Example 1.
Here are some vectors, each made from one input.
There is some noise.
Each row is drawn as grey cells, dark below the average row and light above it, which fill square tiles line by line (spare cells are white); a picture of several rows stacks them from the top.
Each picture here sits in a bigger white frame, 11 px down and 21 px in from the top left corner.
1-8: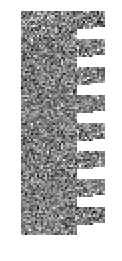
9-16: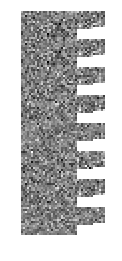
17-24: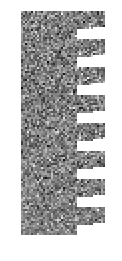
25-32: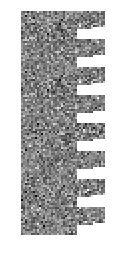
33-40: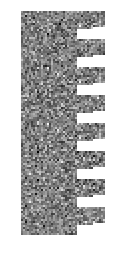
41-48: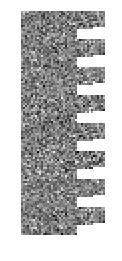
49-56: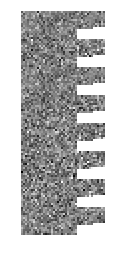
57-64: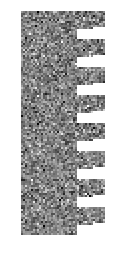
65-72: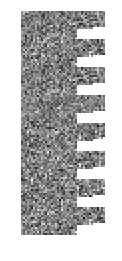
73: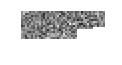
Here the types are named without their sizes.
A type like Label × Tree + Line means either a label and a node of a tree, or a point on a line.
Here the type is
Label + Tree.
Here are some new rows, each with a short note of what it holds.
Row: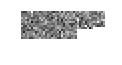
a node of a tree
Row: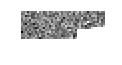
a label
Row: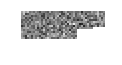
a node of a tree
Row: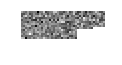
a node of a tree
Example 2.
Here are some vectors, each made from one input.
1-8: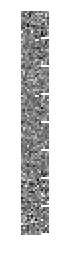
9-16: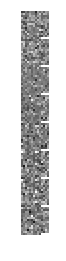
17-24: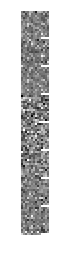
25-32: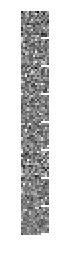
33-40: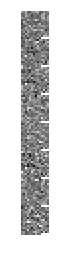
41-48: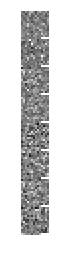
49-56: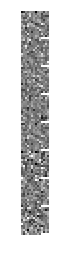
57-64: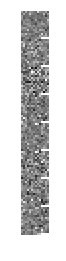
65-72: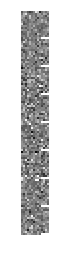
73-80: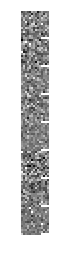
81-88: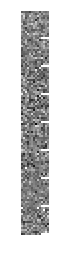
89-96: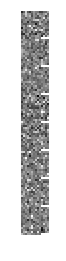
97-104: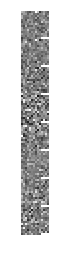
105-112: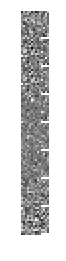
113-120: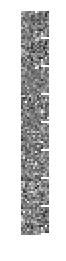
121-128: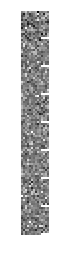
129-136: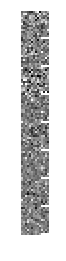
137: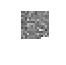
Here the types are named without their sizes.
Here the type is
Bool × Bool × Bool + Circle + Unit.
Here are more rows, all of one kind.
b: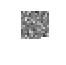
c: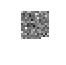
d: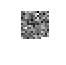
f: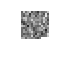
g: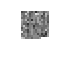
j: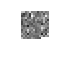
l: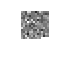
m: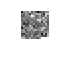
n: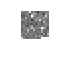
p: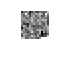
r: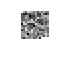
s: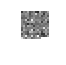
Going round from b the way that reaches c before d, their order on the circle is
b, l, r, s, p, g, c, d, m, n, j, f.
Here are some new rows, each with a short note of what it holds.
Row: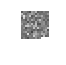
three true/false values
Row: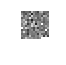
a fixed value
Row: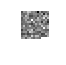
a point on a circle
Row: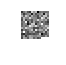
a fixed value
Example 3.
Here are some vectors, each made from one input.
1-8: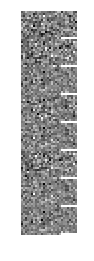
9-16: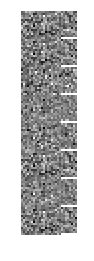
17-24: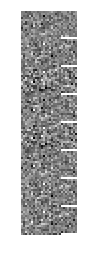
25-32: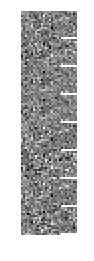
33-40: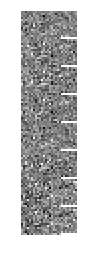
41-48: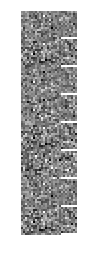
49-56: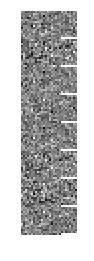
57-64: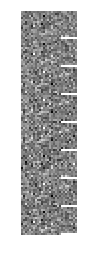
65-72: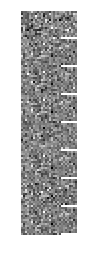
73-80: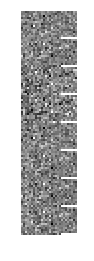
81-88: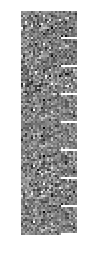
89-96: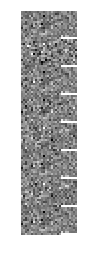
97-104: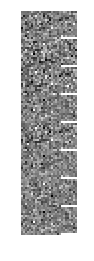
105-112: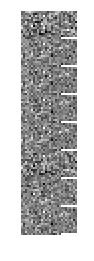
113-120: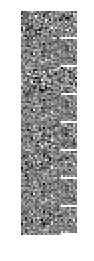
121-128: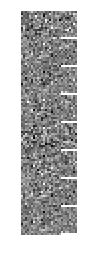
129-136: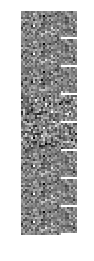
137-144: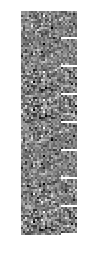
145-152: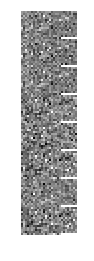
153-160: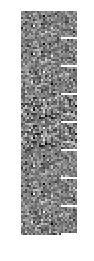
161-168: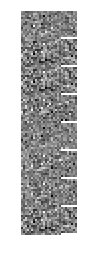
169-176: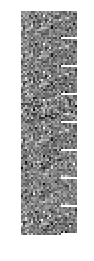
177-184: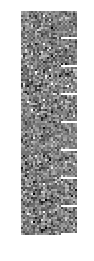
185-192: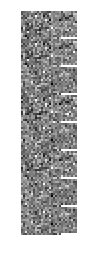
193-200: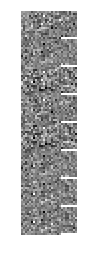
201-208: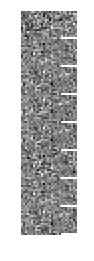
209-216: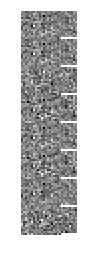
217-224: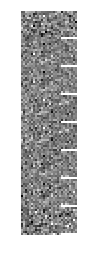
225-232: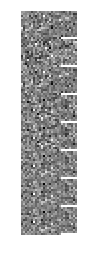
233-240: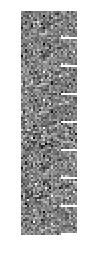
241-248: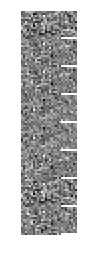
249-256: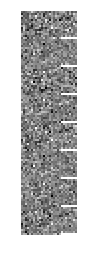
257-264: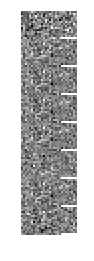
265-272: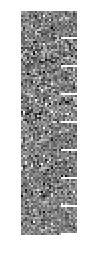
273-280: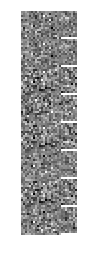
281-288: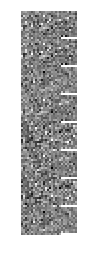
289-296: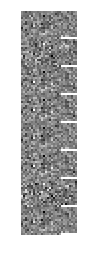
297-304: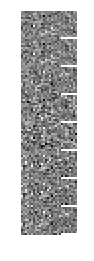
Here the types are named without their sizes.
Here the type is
Bool × Line.
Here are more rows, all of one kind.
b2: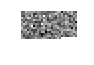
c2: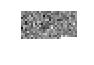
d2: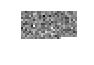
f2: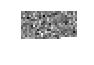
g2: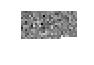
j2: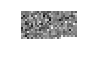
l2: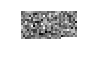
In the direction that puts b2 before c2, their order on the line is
l2, b2, j2, c2, g2, d2, f2.
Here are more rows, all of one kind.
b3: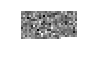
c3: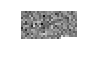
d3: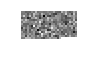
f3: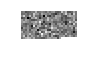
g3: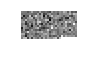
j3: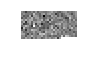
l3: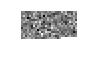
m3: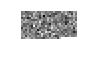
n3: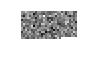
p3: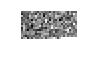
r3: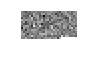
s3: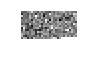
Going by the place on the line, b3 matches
d3, f3, l3 and m3.
